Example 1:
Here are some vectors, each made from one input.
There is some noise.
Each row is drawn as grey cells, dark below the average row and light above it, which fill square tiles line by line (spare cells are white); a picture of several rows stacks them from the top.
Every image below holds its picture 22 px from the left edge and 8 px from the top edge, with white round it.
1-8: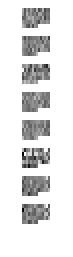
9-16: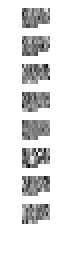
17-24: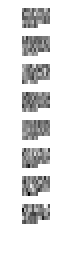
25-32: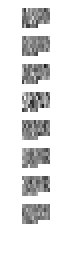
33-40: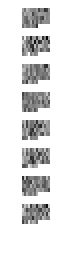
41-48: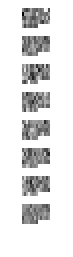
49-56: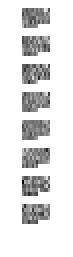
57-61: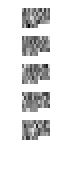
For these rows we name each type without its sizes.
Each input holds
a point on a line and three true/false values.
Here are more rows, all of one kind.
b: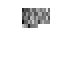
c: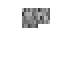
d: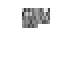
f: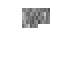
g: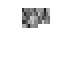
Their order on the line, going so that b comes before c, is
f, d, b, g, c.
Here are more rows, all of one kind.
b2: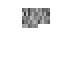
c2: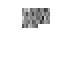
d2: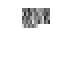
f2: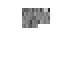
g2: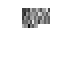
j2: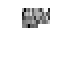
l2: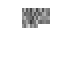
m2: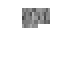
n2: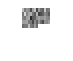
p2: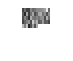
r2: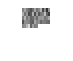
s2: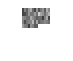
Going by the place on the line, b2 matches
g2, l2, p2 and r2.
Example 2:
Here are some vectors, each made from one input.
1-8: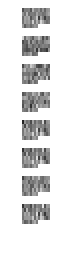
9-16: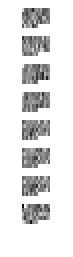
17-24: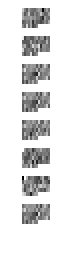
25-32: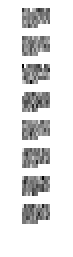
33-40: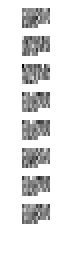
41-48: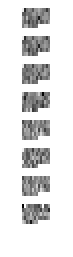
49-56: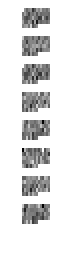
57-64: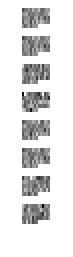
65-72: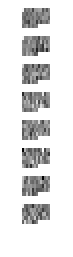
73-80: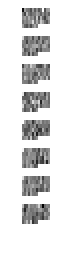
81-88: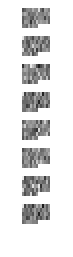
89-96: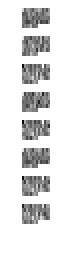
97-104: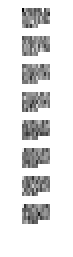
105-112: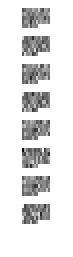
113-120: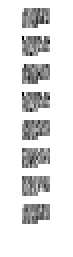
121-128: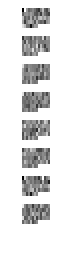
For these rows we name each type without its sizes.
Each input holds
either a point on a line, or a node of a tree.
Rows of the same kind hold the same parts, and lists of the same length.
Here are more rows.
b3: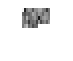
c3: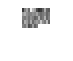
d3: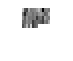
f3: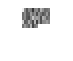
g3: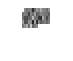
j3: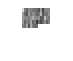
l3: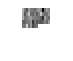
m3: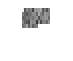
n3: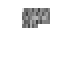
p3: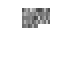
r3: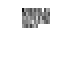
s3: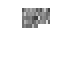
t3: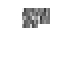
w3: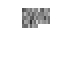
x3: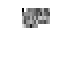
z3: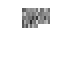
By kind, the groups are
b3, d3, f3, g3, j3, l3, m3, n3, t3
c3, p3, r3, s3, w3, x3, z3

